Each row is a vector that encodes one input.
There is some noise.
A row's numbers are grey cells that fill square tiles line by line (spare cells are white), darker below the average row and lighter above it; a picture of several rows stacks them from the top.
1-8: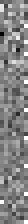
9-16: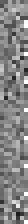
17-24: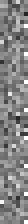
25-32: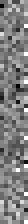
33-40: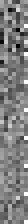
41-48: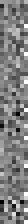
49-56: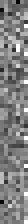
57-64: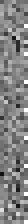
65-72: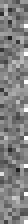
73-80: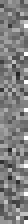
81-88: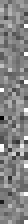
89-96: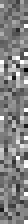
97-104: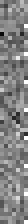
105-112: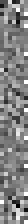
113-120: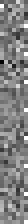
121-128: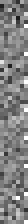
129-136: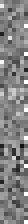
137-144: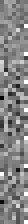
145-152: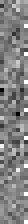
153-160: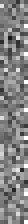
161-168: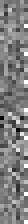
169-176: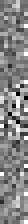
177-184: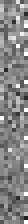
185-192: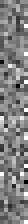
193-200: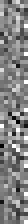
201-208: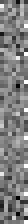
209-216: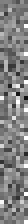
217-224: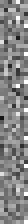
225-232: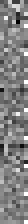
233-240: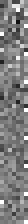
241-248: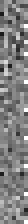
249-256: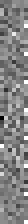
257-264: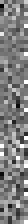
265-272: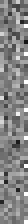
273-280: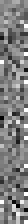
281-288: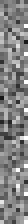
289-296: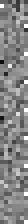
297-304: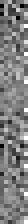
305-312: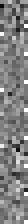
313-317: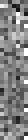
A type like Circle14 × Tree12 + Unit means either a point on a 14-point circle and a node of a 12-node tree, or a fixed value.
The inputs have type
(Line10 + Line19) × (Tree10 + Unit).
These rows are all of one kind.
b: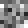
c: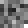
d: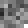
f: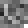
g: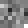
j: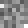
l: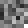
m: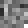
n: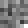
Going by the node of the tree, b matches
d, l and n.
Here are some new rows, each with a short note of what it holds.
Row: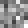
a point on a 19-point line and a node of a 10-node tree
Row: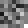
a point on a 10-point line and a node of a 10-node tree
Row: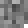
a point on a 19-point line and a node of a 10-node tree
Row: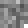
a point on a 19-point line and a node of a 10-node tree
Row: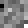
a point on a 19-point line
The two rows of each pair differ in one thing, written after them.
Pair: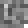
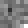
the place on the 10-point line
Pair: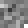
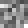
the place on the 10-point line
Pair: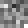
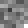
the node of the tree
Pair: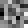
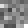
the node of the tree
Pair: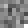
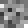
the place on the 10-point line
